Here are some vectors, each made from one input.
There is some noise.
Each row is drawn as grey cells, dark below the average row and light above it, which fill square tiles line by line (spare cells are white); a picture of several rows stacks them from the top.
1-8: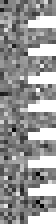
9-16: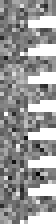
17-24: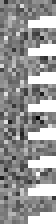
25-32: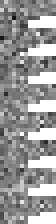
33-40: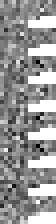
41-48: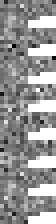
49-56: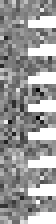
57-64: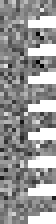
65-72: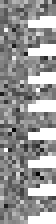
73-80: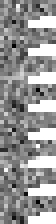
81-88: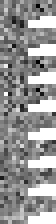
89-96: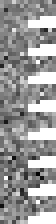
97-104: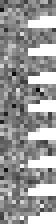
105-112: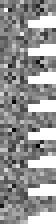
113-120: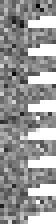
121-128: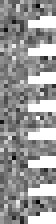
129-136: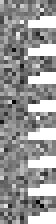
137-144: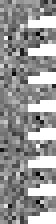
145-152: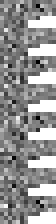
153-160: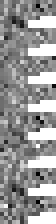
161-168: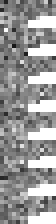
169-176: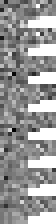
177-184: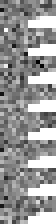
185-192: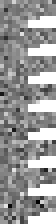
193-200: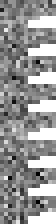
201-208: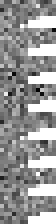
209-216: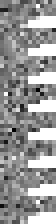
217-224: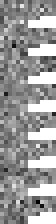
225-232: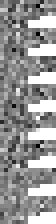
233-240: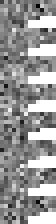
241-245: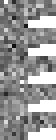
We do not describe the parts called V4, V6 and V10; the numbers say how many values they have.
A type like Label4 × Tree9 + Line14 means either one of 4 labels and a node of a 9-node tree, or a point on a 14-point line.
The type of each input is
Bool × V10 + (Tree7 + V4) × V6 + Tree8 + Unit.
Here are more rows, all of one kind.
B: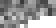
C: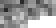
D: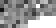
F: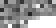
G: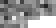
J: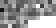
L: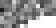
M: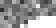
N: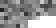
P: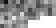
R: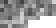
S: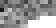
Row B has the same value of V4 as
C, G, P and R.
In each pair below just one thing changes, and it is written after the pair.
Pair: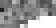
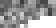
the value of V4
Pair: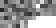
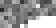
the value of V6
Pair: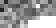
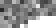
the value of V6
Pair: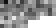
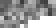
the value of V6
